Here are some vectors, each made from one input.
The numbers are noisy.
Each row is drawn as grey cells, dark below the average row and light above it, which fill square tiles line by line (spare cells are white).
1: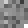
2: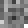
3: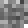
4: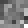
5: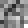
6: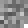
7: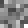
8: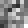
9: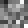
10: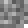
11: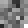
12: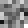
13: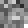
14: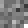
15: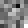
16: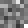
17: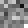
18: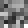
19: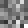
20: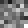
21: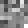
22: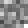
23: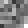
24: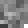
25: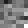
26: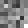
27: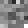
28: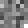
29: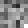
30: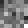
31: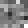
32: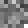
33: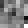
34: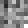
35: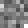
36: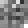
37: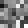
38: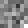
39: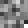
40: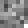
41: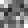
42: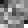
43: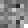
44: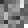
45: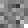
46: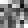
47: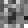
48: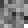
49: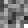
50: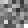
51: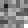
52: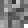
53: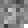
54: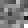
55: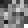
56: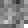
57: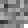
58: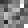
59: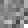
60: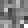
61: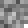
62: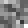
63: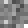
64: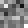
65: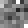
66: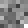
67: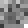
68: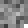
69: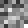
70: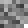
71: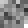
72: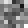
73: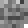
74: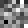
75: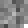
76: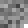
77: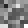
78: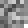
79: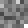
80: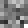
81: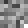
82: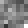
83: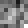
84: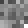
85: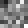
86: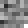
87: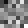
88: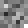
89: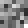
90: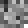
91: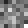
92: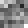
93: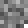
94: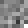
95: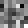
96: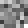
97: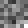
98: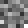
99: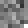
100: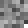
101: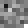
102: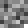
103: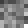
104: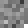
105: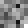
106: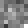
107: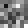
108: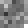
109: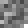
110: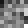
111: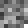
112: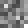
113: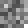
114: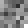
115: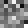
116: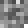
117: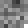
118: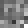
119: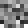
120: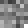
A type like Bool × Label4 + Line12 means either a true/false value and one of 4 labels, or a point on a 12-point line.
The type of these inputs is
(Bool × Bool × Bool + Line5) × Line10.
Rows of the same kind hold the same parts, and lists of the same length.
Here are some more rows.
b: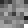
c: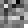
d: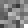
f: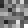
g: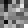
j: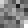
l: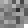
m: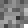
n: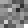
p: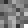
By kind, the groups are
b, d, j, l, m, n, p
c, f, g

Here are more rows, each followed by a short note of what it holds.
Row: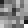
a point on a 10-point line and three true/false values
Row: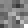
a point on a 10-point line and three true/false values
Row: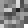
a point on a 10-point line and three true/false values
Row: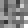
a point on a 5-point line and a point on a 10-point line
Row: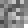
a point on a 5-point line and a point on a 10-point line
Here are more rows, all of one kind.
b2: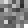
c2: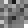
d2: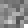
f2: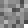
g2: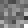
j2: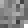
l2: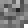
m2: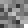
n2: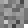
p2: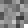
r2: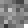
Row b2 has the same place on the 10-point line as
f2, j2, n2 and r2.
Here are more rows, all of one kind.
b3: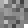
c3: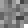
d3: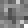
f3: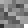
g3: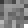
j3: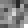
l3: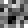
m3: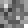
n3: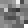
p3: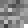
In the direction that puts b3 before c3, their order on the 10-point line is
m3, p3, f3, j3, b3, c3, n3, g3, d3, l3.
